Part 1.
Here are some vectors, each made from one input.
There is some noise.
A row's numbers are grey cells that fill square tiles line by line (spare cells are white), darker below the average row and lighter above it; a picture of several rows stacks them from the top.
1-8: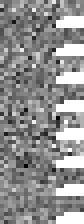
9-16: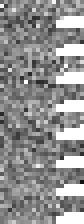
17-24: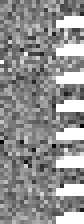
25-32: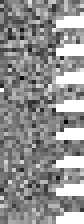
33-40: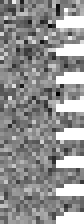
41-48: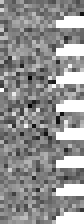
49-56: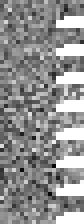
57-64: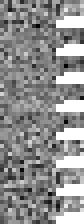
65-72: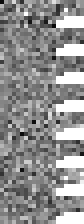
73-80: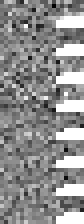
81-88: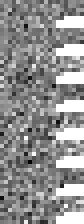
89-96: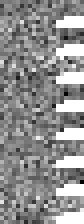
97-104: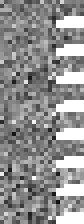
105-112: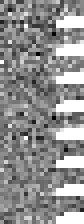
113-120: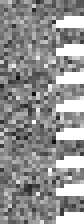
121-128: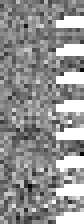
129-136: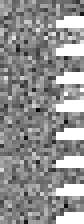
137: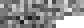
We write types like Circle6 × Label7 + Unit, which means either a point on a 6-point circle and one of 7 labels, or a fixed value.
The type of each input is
Bool × Bool × Bool × Bool × (Circle13 + Line9).
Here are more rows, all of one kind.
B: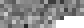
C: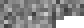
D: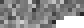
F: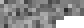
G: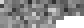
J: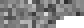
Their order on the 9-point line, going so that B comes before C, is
B, G, C, F, D, J.
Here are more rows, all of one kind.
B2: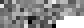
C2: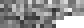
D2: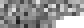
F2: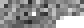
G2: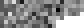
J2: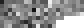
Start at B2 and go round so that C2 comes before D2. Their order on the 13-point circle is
B2, G2, J2, C2, D2, F2.
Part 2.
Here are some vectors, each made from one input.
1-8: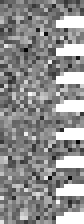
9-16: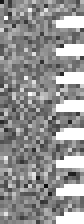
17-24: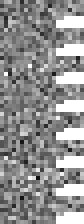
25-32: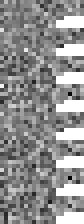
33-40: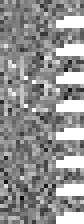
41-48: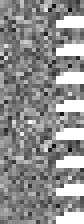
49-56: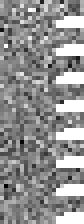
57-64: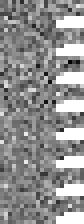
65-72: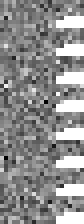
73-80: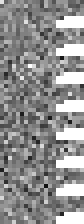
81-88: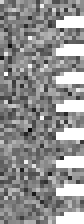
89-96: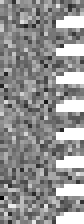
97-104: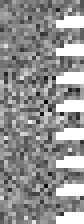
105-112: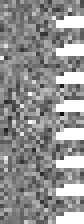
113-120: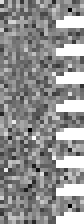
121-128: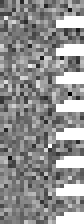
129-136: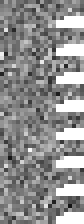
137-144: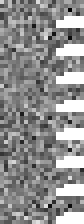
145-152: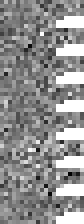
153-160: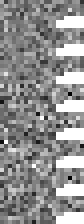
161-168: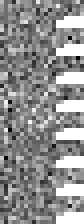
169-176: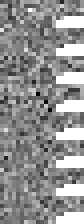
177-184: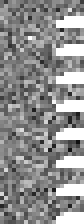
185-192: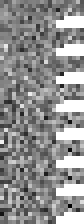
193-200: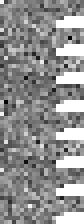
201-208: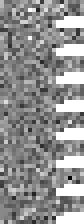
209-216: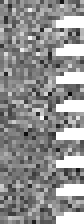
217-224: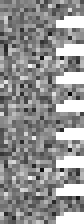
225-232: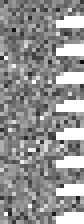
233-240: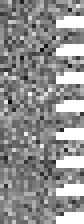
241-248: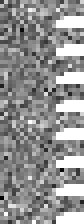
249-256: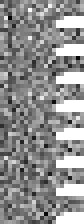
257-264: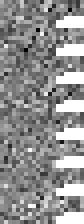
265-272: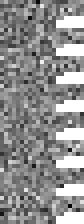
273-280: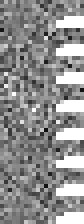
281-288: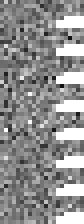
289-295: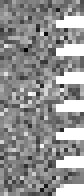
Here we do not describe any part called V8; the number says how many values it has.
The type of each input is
(Bool × Bool × Bool × Bool + Line9) × V8.
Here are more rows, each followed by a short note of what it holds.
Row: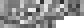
a point on a 9-point line and a value of V8
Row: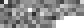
four true/false values and a value of V8
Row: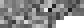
a point on a 9-point line and a value of V8
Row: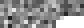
four true/false values and a value of V8
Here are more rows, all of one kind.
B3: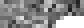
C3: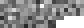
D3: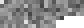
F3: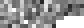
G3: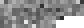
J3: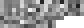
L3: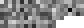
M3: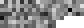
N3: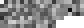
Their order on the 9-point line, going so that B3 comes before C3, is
B3, N3, D3, J3, F3, C3, L3, G3, M3.
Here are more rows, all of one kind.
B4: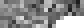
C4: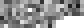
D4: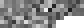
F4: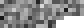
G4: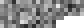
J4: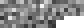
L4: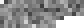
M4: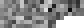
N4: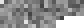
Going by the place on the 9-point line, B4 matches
C4 and F4.
